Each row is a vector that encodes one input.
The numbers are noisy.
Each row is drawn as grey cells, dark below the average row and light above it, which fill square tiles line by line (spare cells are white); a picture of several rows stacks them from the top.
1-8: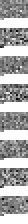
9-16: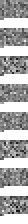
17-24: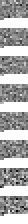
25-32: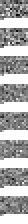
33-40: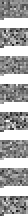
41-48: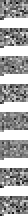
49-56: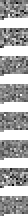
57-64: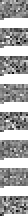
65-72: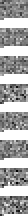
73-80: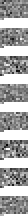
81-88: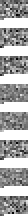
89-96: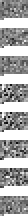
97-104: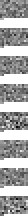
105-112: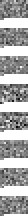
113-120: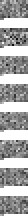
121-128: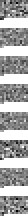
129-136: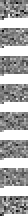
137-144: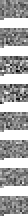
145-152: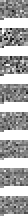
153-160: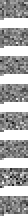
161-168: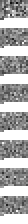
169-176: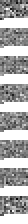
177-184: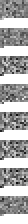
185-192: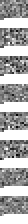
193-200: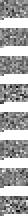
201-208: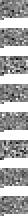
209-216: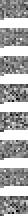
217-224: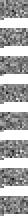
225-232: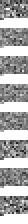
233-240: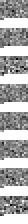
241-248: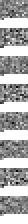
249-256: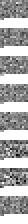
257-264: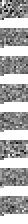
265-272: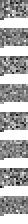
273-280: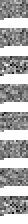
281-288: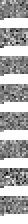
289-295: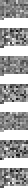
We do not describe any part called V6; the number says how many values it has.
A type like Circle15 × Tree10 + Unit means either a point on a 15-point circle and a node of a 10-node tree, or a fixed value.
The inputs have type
List2(Line12) + Tree13 × (Tree15 + Unit) × V6.
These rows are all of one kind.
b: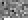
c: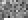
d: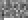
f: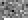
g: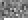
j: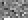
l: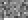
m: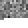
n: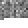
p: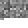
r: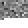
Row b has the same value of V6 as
f, g, m and p.
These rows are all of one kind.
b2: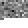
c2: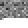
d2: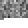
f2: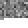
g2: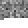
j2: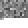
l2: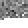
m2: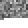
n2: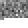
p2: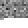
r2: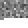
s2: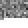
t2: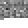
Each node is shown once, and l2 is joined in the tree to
b2 and n2.
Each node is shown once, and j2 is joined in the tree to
p2.
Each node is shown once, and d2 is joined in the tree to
g2 and m2.
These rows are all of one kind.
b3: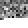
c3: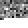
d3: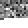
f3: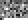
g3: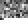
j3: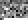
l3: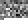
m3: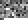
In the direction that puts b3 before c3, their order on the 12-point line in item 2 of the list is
m3, b3, d3, c3, j3, f3, l3, g3.
